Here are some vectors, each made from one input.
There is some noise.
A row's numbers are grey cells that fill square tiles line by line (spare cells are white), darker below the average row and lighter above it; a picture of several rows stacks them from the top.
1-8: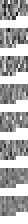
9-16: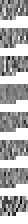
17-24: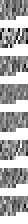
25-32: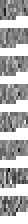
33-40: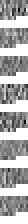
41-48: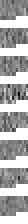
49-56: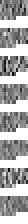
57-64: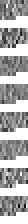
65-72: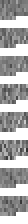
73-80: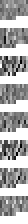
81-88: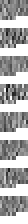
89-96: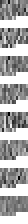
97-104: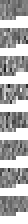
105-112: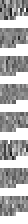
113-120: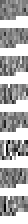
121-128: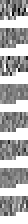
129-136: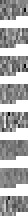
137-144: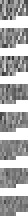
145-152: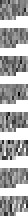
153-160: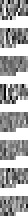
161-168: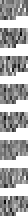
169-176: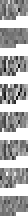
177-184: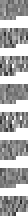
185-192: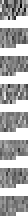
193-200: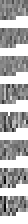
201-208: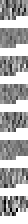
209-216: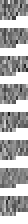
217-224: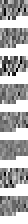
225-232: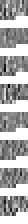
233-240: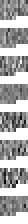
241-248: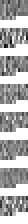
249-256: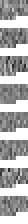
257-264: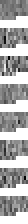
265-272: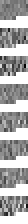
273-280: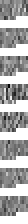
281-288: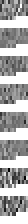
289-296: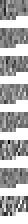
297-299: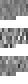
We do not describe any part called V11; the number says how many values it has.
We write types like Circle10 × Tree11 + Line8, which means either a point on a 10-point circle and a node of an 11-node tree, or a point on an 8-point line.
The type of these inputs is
Line8 × List2(V11) + Line9 + Tree9.
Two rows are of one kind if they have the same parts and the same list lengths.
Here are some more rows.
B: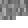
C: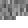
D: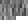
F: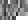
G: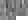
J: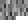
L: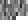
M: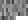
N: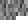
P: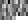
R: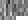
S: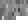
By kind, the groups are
B, C, F, L, R
D, J, M, N
G
P
S

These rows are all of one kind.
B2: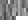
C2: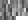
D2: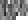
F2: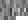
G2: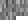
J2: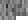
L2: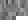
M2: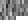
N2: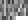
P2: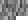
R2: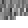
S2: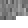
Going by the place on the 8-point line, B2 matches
C2, L2, N2 and S2.
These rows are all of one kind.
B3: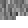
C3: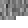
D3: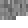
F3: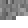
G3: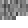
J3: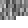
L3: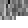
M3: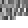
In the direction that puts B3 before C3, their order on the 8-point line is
B3, M3, L3, D3, G3, C3, J3, F3.
